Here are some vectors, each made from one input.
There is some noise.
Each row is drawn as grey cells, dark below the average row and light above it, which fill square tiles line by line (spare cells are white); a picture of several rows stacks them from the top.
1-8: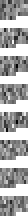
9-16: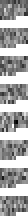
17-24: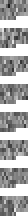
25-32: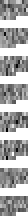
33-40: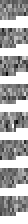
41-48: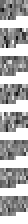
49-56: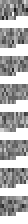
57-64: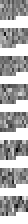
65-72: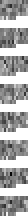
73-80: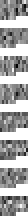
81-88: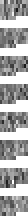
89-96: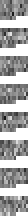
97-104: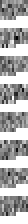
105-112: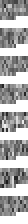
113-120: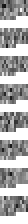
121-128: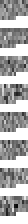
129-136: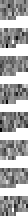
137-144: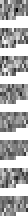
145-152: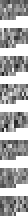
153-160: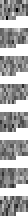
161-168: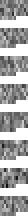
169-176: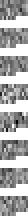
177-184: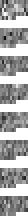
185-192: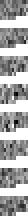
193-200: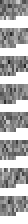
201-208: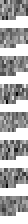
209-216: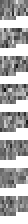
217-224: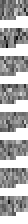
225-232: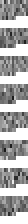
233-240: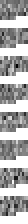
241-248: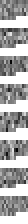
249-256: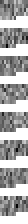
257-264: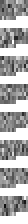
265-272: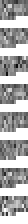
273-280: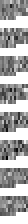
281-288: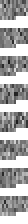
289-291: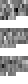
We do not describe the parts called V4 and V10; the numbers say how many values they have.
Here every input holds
either a value of V4 and a value of V10, or a list of up to three points on a 7-point line.
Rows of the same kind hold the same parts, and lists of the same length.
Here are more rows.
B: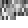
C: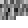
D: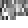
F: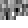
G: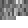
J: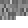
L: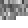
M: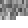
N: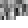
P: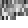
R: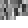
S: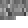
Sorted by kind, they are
B, D, P
C, F, N, R
G
J, S
L, M

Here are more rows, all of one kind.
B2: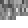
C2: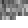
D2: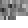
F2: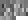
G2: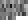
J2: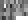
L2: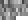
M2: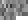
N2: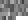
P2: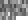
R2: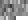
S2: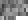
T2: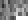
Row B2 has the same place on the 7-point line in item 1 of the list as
L2, N2 and P2.
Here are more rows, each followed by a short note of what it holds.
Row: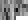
a value of V4 and a value of V10
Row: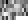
the empty list
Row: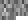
a list of one item
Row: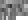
a list of three items
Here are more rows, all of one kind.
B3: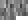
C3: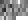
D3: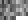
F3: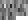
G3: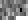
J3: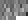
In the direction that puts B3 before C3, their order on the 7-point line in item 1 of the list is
D3, J3, B3, F3, C3, G3.
